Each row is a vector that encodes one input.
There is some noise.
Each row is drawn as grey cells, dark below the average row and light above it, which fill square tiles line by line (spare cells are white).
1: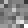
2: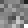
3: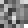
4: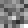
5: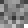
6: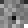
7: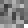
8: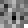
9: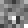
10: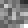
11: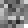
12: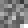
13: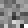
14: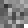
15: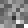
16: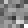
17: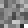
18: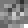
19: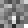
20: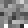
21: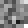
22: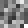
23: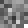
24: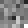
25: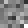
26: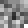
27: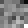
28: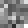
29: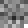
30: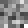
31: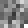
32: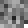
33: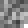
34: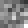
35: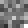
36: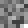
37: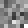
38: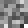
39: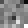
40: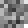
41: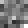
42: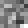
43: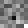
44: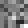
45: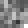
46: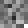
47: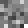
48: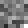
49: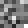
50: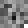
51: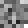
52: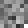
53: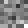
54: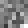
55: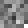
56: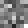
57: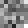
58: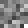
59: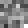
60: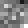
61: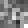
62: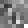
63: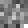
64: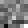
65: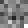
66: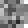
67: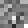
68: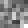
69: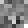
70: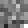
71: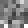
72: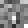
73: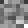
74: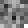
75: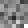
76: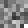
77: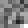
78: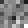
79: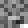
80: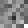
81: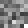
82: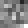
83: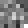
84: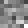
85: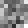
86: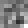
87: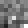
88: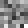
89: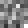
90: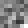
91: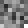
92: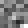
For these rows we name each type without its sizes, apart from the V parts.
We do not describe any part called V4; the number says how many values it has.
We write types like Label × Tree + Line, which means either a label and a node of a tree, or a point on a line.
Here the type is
Bool × (Circle + V4).
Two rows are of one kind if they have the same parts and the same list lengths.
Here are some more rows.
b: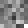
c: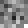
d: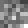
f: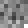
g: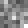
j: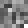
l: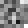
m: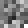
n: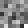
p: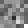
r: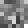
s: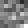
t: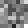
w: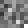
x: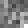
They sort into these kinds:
b, c, d, f, g, j, p, s, w, x
l, m, n, r, t

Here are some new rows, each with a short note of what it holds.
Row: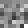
a true/false value and a value of V4
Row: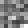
a point on a circle and a true/false value
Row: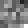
a point on a circle and a true/false value
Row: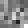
a point on a circle and a true/false value
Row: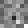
a point on a circle and a true/false value
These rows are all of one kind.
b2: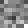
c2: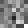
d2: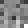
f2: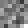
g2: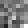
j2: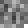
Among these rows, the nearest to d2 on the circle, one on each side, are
b2 and f2.
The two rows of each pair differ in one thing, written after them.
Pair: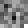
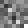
the place on the circle
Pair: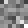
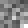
the true/false value
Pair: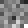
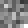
the true/false value
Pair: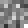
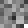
the true/false value
